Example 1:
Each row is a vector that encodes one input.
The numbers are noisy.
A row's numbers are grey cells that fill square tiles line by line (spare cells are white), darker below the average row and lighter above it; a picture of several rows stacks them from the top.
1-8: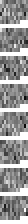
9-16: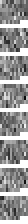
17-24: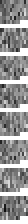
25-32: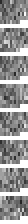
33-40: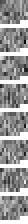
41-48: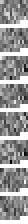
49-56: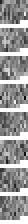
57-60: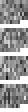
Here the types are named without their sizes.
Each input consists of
a point on a line and a true/false value.
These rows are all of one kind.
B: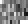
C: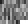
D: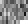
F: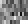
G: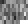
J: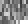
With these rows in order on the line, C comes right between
F and G.
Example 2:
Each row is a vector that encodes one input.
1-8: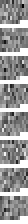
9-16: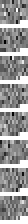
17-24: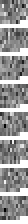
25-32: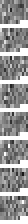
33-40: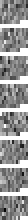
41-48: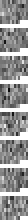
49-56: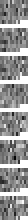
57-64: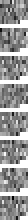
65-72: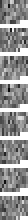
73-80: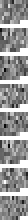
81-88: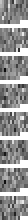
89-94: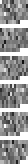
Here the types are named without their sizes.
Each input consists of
a point on a line and a true/false value.
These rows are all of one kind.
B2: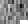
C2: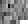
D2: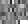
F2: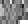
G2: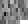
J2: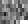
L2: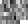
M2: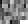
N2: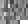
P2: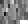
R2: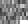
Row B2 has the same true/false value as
F2, L2 and N2.
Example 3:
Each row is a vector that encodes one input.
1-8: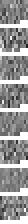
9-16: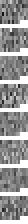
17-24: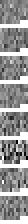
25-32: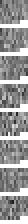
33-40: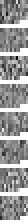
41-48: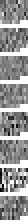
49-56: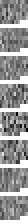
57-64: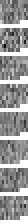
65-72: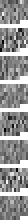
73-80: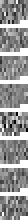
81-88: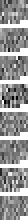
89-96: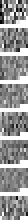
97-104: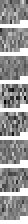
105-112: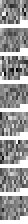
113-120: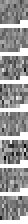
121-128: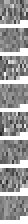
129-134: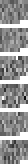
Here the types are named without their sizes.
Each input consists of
either a point on a line, or four true/false values.
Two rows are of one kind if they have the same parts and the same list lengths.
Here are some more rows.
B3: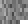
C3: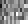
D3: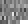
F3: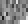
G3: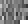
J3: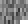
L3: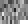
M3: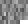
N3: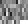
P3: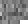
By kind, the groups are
B3, D3, G3, L3, M3, P3
C3, F3, J3, N3

